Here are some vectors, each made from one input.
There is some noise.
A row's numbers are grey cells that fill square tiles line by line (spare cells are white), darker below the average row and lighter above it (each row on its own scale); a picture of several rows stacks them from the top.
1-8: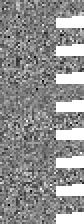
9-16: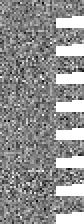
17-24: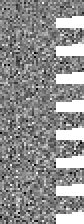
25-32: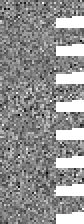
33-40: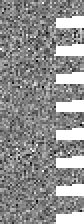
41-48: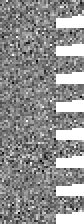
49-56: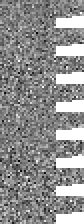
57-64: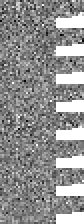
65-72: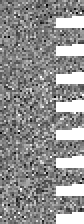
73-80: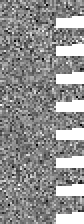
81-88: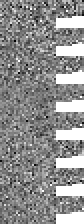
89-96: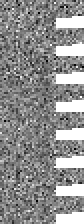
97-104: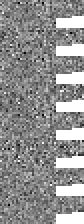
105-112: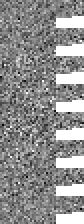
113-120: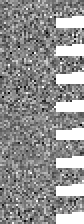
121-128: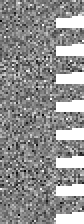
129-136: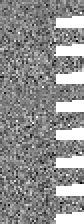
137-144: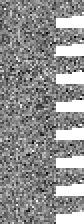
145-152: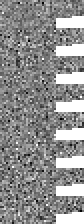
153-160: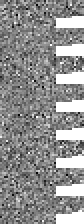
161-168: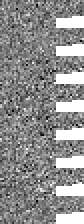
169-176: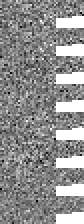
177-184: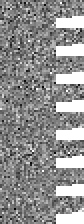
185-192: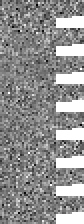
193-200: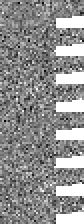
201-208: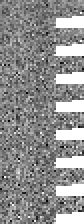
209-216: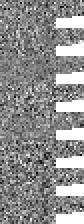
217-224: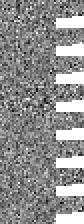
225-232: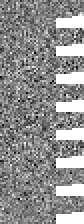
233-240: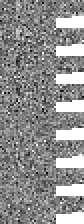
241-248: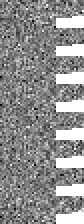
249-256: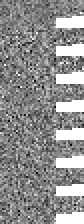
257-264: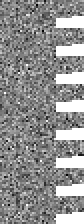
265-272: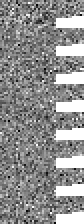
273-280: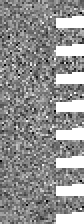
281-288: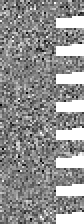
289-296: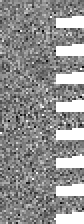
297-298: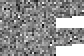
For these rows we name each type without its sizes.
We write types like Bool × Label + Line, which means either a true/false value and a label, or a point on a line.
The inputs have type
Bool × List(Line).
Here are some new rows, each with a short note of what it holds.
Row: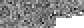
a true/false value, together with a list of two items
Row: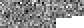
a true/false value, together with the empty list
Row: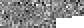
a true/false value, together with the empty list
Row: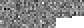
a true/false value, together with a list of two items
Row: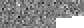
a true/false value, together with a list of one item
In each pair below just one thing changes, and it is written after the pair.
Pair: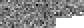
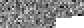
the true/false value
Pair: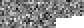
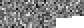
the place on the line in item 1 of the list
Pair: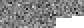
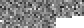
the true/false value
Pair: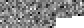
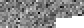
the place on the line in item 2 of the list
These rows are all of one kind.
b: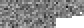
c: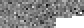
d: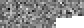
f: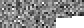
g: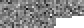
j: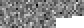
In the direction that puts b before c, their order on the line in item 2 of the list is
g, d, b, j, c, f.
